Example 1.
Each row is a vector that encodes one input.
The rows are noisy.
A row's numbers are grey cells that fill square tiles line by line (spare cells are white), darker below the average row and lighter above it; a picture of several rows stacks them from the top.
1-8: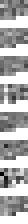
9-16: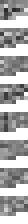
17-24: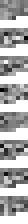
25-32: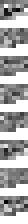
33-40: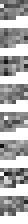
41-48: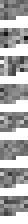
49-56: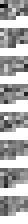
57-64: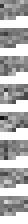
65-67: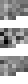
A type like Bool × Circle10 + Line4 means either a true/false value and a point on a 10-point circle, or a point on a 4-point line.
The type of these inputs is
Bool × Bool × Bool × Bool.
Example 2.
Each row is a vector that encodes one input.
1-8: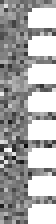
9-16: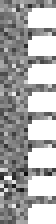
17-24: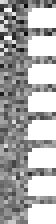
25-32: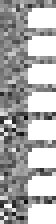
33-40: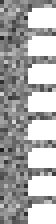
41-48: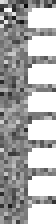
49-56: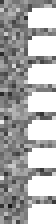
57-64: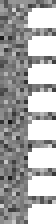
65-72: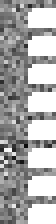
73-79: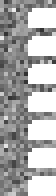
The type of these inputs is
Circle14 + Unit.
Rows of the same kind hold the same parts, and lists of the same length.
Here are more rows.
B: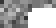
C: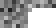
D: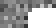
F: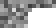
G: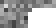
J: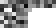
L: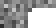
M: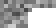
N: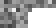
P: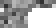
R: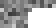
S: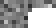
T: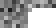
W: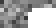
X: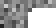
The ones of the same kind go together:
B, C, D, F, G, L, M, N, P, R, S, T, W, X
J

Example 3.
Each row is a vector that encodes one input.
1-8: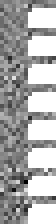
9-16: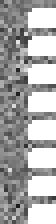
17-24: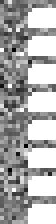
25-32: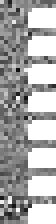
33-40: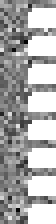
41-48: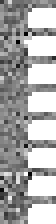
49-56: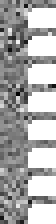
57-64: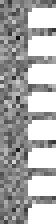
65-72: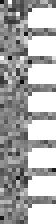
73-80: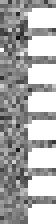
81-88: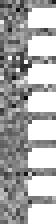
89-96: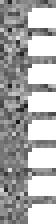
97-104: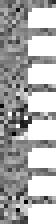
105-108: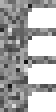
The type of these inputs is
Tree13.
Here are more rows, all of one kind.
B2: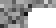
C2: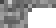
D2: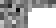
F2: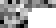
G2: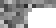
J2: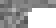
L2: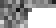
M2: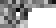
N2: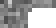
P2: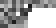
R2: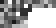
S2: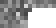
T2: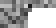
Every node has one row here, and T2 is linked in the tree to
B2 and P2.
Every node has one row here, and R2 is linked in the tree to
J2 and P2.
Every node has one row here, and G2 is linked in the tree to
C2.
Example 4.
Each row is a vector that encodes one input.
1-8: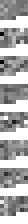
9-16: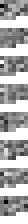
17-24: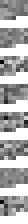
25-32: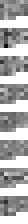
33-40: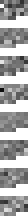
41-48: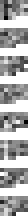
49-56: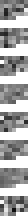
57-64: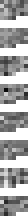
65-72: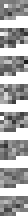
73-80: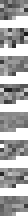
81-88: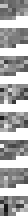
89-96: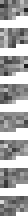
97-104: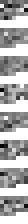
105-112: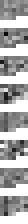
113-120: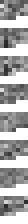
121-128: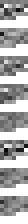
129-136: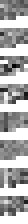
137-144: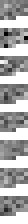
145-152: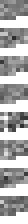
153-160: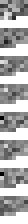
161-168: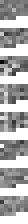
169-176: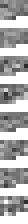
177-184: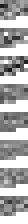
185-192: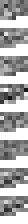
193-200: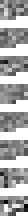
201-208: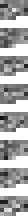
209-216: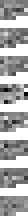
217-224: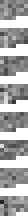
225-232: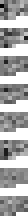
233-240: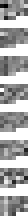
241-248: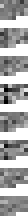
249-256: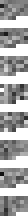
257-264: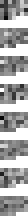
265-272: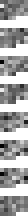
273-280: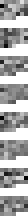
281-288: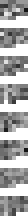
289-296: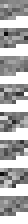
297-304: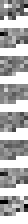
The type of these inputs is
Bool × Bool × Bool × Bool.
